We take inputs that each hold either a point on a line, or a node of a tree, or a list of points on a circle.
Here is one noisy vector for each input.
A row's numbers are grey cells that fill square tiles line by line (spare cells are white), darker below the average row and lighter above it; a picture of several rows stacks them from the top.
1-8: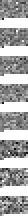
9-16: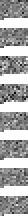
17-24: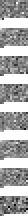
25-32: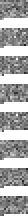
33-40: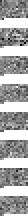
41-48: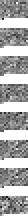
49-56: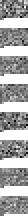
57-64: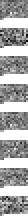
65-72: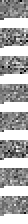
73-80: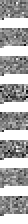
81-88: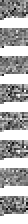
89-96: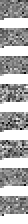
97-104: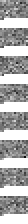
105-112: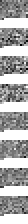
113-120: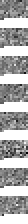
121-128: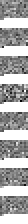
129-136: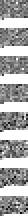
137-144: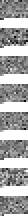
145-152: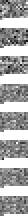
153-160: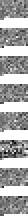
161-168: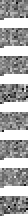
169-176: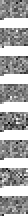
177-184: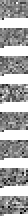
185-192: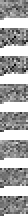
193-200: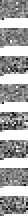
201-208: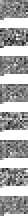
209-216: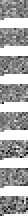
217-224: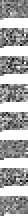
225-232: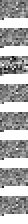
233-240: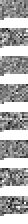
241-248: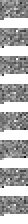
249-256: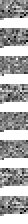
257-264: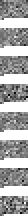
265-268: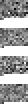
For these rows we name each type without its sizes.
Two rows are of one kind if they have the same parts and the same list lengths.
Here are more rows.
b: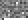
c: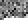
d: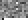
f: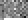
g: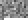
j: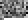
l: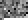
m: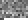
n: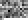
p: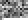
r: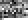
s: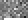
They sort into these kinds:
b, g
c, j, l
d, m
f, s
n, p
r

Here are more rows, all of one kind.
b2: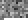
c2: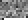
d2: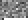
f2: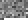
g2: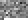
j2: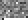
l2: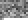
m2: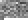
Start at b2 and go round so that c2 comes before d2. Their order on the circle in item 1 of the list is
b2, f2, c2, d2, j2, g2, m2, l2.
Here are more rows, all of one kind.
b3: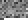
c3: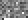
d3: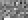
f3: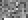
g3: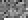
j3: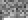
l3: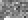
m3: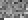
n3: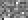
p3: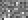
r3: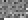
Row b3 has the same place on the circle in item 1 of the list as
m3 and r3.
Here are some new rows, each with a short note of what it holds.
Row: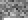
a list of two items
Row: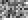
a point on a line
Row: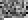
a node of a tree
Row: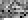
a node of a tree
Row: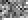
a point on a line
